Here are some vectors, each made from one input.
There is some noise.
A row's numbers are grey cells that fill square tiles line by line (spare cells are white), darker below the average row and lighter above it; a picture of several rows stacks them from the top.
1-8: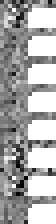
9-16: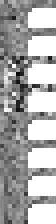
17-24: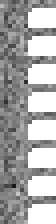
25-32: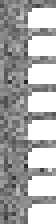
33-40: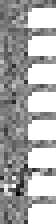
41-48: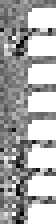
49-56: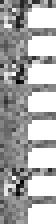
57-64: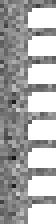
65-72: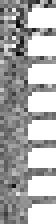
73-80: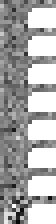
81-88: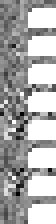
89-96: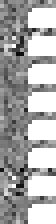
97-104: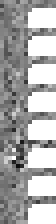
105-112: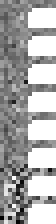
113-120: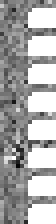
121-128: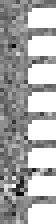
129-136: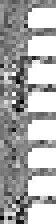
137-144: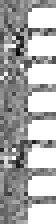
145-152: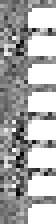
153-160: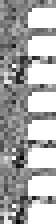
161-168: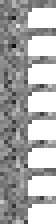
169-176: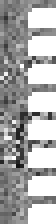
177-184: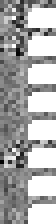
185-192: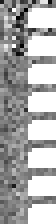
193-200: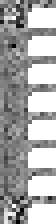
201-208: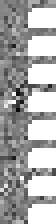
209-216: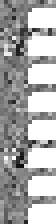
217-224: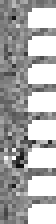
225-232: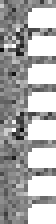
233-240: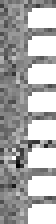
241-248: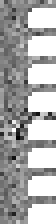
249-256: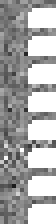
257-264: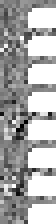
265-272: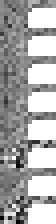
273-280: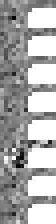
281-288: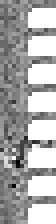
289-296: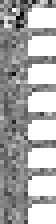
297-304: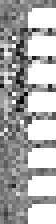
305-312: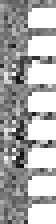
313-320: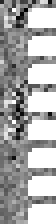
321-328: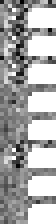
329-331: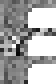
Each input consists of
either a point on a 10-point line and a true/false value, or a list of up to two points on an 11-point line.
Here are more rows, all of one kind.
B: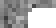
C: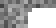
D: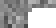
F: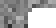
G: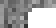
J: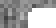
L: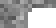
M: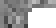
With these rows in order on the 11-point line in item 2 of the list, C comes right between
F and G.
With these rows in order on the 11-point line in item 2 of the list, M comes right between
B and D.
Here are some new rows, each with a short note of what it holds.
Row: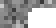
a list of one item
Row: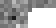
a list of one item
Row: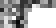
a point on a 10-point line and a true/false value
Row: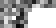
a point on a 10-point line and a true/false value
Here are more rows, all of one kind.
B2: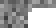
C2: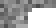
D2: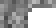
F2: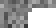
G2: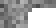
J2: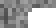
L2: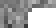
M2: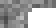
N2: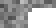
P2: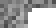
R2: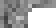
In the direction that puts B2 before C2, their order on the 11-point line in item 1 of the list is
B2, F2, D2, L2, R2, J2, M2, N2, G2, C2, P2.
